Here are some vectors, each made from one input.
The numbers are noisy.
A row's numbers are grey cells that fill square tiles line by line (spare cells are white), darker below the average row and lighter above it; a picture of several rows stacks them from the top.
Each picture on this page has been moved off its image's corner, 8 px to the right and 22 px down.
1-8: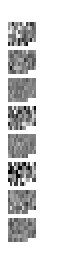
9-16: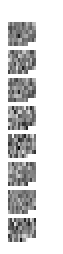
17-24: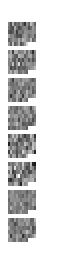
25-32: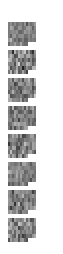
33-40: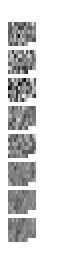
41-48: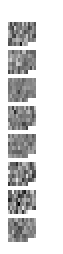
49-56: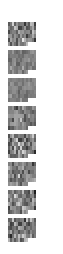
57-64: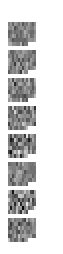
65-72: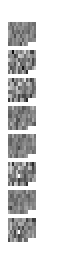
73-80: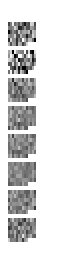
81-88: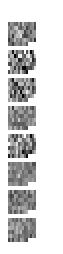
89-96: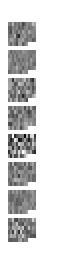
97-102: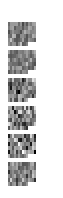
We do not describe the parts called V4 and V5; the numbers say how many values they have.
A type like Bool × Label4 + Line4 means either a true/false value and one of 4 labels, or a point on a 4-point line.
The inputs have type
(Bool × V4 + V5) × Line3 × Line3.
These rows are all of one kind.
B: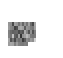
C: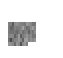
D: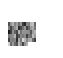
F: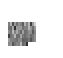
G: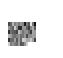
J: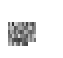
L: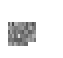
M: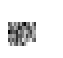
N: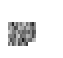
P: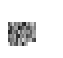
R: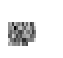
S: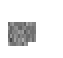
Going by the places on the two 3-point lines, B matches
D, F, L and R.
